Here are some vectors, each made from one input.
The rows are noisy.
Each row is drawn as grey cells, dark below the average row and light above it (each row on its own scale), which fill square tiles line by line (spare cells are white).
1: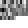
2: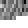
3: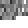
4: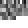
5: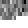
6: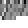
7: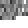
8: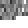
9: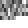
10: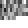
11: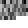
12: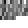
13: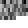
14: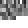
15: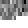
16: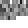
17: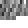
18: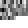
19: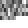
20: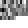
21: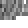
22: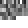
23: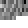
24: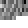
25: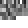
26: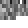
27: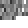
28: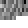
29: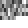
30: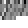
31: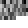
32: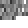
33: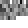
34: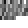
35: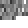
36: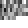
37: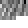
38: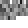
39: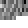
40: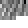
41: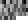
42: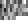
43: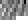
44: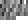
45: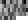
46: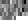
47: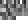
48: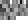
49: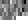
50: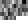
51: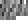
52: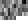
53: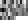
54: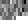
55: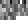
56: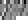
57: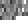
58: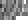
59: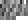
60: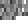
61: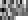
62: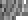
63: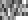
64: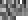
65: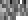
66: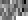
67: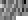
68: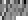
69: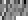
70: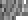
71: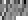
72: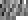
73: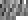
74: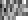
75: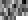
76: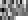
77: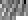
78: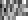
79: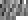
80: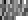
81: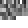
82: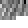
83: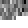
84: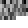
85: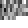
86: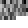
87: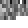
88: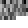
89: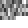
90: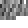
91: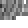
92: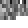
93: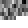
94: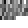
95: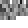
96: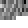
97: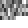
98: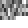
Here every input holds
four true/false values.
